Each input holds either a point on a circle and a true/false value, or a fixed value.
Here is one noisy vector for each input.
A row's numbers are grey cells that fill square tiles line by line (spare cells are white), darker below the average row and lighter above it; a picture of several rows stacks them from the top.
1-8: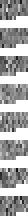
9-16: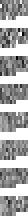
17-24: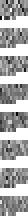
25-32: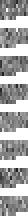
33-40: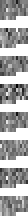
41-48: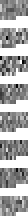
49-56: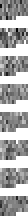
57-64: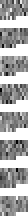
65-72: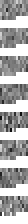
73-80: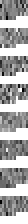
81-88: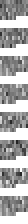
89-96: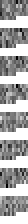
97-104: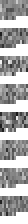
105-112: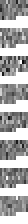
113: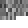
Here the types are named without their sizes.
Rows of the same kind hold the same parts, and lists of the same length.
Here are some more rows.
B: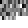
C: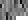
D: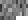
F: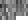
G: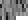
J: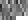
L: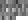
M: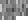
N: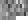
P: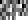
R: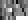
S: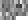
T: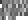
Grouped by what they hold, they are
B, P
C, D, F, G, J, L, M, N, R, S, T

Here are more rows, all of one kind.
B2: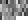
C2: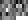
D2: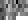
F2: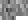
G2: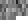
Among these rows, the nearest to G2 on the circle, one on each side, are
B2 and D2.
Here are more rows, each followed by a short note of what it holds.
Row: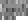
a point on a circle and a true/false value
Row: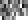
a fixed value
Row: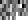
a fixed value
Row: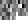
a fixed value
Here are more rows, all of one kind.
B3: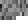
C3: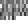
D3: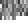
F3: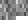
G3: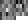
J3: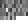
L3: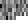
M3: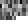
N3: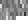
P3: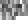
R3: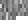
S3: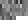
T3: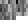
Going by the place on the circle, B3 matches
F3 and R3.
